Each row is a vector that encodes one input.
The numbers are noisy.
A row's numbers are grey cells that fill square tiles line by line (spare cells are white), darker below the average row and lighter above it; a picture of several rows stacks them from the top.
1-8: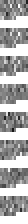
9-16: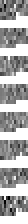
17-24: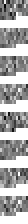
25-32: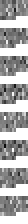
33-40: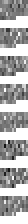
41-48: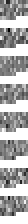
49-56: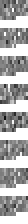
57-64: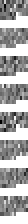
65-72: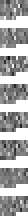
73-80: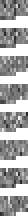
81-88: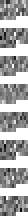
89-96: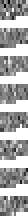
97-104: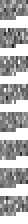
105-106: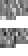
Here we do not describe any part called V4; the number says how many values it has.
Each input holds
a list of up to two items, each a true/false value and a value of V4.
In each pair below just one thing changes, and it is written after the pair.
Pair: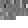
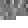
the true/false value in item 2 of the list
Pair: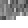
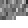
the value of V4 in item 2 of the list
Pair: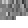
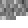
the true/false value in item 1 of the list
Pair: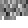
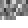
the true/false value in item 2 of the list
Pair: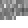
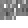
the true/false value in item 2 of the list
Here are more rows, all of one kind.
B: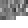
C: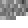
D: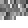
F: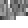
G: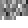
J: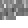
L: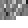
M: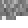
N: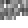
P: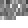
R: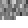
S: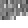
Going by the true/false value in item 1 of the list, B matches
F and R.
